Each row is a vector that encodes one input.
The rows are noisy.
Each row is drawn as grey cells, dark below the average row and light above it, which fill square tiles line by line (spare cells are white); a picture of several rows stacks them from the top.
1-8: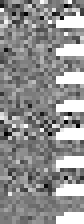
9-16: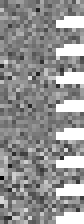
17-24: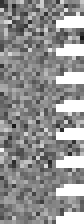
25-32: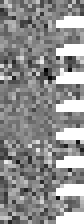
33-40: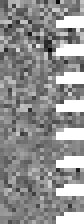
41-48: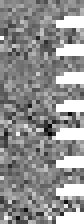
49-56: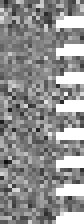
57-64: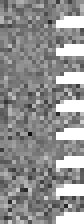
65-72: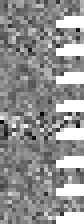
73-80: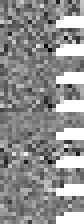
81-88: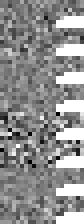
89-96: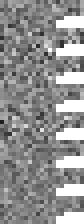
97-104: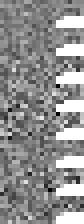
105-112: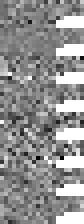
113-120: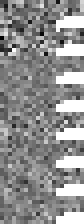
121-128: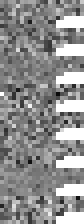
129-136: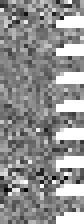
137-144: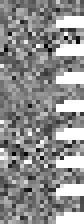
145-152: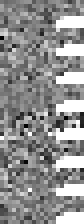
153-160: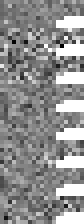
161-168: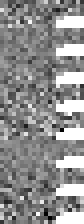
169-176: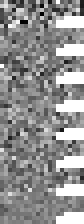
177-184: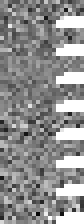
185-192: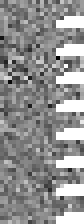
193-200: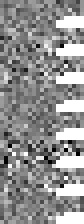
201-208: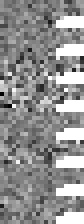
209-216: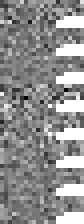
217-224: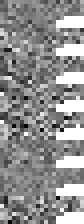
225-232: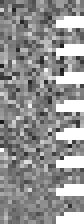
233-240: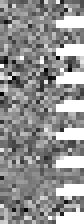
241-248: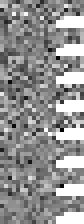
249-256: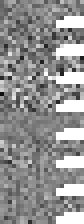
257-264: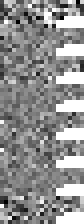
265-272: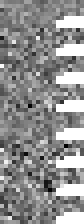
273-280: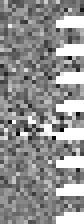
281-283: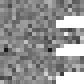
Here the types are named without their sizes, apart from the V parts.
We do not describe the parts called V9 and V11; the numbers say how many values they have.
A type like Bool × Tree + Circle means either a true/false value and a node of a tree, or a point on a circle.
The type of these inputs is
Circle × (Circle + Label × V9 × V11).
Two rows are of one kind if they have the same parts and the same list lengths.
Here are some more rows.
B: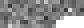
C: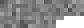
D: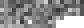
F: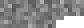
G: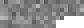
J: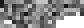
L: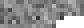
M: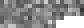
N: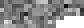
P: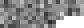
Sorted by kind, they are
B, D, J, M, N
C, F, G, L, P

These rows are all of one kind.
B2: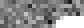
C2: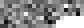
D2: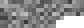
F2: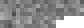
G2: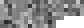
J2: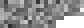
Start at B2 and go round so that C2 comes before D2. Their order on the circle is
B2, F2, J2, C2, G2, D2.
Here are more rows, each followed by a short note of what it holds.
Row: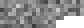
a point on a circle, a label, a value of V9 and a value of V11
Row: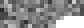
a point on a circle, a label, a value of V9 and a value of V11
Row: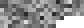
a point on each of two circles
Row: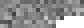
a point on a circle, a label, a value of V9 and a value of V11
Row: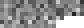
a point on a circle, a label, a value of V9 and a value of V11
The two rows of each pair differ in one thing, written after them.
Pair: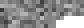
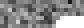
the place on the circle
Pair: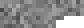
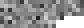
the label
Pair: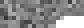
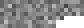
the place on the circle
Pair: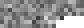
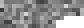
the label
